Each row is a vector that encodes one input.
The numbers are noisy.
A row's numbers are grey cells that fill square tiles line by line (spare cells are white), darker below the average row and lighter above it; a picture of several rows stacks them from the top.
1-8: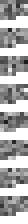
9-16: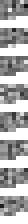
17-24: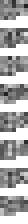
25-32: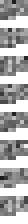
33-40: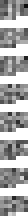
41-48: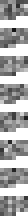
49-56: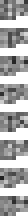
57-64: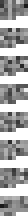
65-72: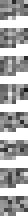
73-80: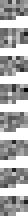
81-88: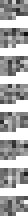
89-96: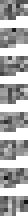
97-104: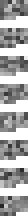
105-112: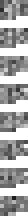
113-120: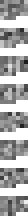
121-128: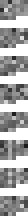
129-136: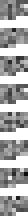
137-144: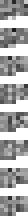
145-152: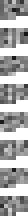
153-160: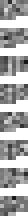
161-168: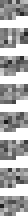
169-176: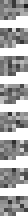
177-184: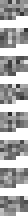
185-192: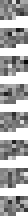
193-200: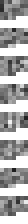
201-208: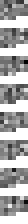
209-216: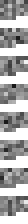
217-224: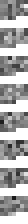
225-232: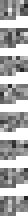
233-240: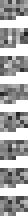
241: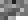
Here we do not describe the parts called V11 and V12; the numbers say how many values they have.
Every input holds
a node of a 10-node tree, together with either a true/false value and a value of V11, or a value of V12.
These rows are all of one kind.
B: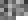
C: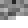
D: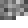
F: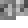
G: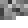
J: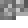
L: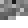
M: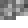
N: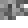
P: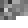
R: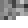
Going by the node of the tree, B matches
D, F, J and M.
